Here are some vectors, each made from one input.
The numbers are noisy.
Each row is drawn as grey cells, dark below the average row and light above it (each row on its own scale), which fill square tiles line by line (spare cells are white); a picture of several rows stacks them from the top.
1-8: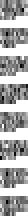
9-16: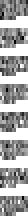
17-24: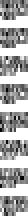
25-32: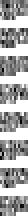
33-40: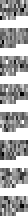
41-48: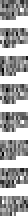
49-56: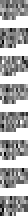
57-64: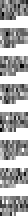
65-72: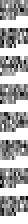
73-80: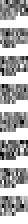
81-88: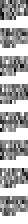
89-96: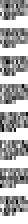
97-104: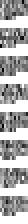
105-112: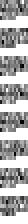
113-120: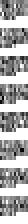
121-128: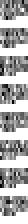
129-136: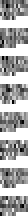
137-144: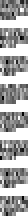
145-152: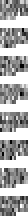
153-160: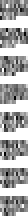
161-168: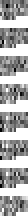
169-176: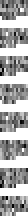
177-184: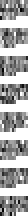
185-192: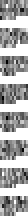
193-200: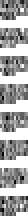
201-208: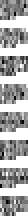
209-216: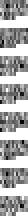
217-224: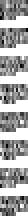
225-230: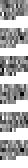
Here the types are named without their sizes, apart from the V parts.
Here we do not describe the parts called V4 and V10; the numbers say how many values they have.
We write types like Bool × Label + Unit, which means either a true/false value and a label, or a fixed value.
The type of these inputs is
(Bool × Bool × Bool × Bool + Unit) × V4 + Label × V10.
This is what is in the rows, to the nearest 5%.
About 30% of them hold a label and a value of V10. The rest hold a value of V4, together with either a fixed value, or four true/false values.
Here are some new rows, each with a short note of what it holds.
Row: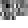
four true/false values and a value of V4
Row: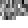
a value of V4
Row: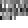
a value of V4
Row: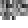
four true/false values and a value of V4
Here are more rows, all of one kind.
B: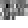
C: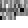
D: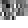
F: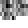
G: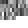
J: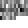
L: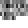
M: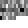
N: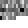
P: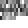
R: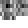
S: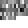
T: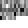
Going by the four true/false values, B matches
D, M, N and R.
